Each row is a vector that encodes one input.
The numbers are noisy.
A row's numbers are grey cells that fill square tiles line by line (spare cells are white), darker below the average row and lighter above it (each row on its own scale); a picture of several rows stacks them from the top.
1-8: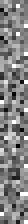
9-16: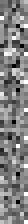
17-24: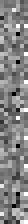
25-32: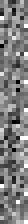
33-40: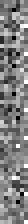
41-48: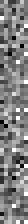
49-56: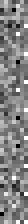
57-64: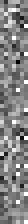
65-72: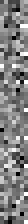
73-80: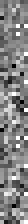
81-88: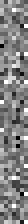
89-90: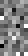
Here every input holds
a point on a 3-point line, a point on a 5-point line and a true/false value.
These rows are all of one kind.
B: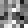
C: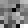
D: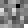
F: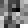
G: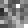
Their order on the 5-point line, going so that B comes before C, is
B, G, F, D, C.
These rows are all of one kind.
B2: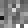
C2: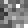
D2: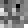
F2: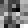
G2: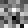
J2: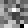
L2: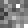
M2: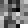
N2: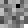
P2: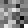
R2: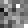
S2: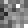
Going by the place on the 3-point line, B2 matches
C2, L2, R2 and S2.
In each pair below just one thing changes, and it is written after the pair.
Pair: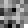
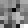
the place on the 3-point line
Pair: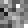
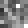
the place on the 5-point line
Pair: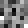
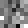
the place on the 3-point line
